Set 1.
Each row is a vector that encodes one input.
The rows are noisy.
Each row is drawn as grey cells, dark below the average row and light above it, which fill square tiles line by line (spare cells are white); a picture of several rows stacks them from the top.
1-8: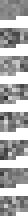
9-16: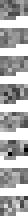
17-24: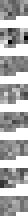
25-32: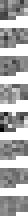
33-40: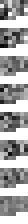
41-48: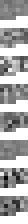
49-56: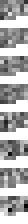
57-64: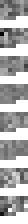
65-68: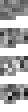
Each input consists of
a point on an 8-point line and a true/false value.
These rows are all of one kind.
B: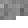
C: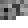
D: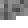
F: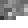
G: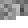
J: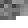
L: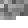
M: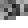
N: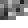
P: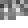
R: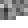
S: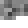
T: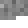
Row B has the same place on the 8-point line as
D, G and S.
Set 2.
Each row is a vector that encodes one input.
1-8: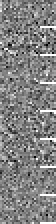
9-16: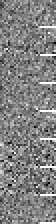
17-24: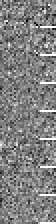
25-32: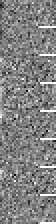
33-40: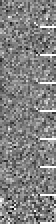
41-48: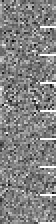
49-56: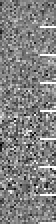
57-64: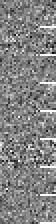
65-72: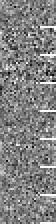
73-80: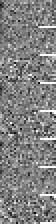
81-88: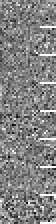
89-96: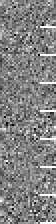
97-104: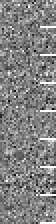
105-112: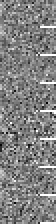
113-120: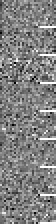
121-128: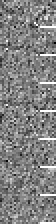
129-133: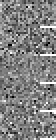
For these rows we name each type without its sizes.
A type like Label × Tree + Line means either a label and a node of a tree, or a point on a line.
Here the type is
(Bool × Bool × Bool + Unit) × (Circle + Unit).
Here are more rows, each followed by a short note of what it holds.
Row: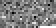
a fixed value
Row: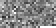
a point on a circle and three true/false values
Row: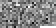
a point on a circle and three true/false values
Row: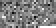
a fixed value
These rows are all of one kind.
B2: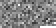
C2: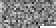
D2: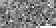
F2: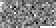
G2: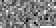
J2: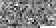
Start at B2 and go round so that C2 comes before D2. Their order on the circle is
B2, C2, F2, D2, J2, G2.
